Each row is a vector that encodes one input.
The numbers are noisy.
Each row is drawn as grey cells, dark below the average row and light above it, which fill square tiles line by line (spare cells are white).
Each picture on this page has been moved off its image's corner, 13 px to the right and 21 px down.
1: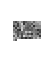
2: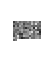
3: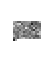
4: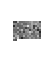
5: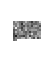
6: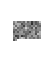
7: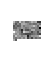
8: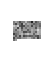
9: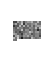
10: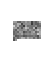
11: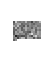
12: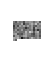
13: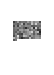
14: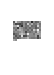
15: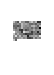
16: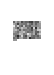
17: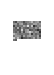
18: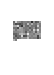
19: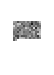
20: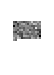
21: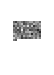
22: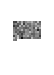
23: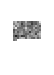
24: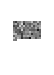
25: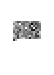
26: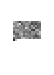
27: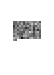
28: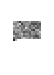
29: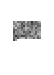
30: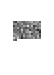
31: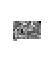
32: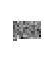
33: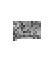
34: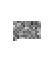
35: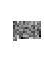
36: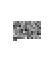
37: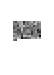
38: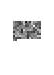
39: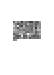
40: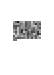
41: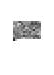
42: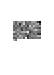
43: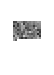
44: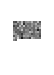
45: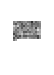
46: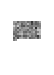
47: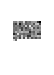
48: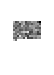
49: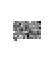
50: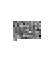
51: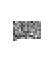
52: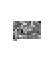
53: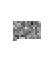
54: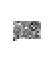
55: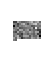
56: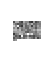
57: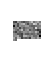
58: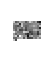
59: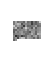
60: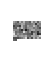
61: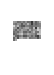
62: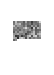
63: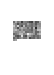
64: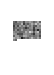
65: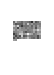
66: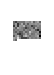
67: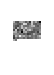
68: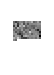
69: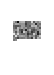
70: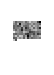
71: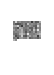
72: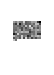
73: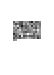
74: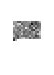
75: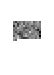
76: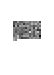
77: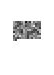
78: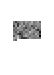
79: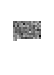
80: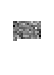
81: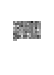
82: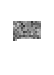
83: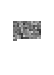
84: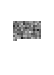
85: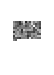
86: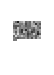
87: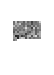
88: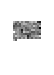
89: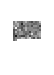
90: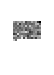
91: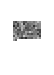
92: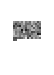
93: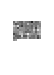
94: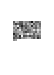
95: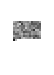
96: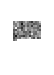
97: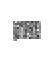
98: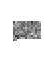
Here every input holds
either one of 9 labels, or a point on an 8-point line, or a node of a 10-node tree.
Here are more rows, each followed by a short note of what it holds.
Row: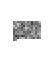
a node of a 10-node tree
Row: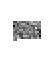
one of 9 labels
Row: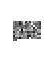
a point on an 8-point line
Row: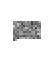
a node of a 10-node tree
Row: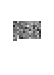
one of 9 labels
